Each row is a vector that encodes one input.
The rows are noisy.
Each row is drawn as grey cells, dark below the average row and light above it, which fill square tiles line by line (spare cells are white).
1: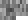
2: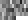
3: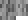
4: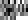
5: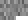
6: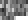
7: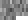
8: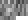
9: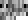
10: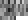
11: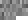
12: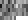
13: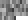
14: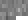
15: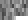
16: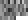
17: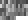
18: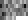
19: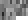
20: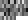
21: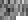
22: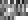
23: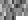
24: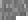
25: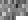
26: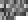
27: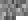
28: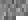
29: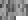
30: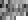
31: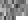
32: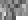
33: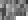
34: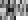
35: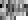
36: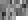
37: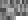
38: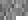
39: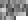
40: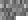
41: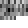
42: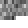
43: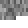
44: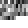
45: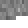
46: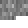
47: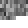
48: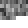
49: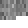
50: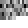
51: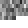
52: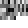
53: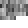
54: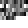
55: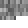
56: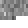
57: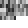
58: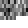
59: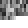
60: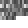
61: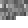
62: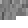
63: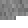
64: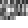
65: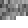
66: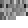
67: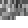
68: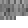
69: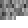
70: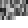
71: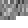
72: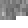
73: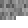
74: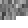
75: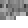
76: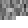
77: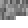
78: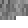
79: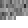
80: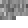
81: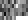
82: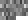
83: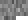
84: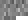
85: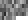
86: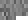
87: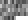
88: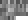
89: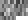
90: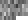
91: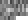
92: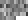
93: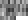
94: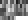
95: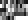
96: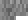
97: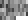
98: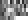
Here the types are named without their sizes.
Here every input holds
a label and a node of a tree.
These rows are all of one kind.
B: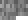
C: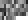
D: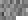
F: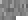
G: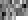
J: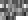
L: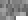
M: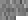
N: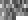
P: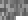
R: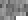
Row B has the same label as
L, N, P and R.
